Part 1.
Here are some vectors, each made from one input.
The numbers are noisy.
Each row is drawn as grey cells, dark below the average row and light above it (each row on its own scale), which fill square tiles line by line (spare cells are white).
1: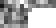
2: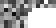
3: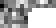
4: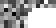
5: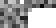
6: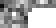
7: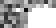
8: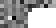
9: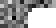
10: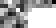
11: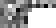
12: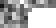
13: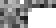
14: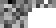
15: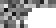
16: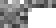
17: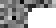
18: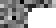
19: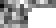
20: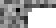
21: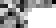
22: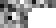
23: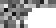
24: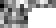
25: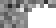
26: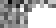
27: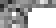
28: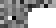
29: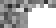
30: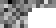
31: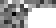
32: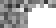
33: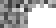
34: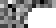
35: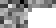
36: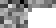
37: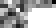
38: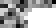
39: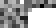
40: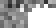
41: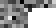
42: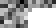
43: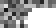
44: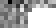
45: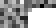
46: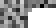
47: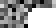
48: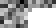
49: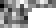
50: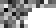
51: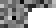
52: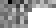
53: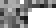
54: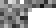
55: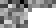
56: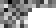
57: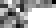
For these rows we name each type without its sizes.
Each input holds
a label.
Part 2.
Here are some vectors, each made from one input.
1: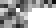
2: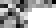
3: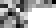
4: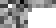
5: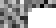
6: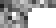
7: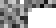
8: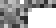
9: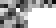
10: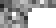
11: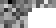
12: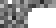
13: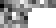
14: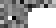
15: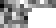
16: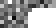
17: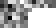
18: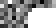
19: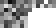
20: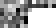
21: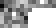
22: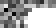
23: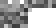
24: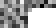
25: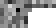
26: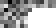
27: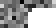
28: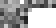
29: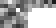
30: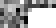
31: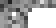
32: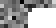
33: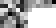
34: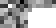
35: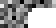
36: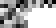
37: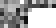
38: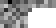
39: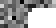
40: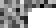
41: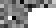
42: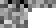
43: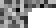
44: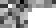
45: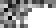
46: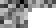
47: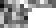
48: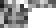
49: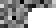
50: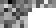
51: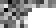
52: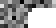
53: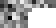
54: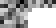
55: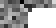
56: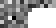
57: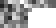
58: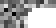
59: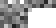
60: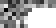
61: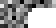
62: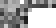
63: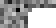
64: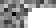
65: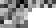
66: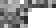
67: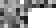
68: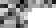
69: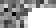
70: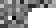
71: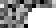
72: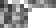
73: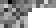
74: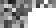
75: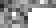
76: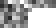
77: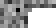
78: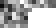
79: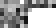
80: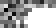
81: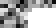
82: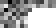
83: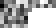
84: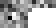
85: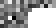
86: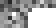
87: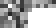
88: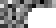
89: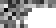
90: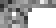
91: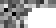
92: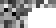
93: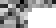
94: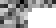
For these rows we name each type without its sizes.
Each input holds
a label.
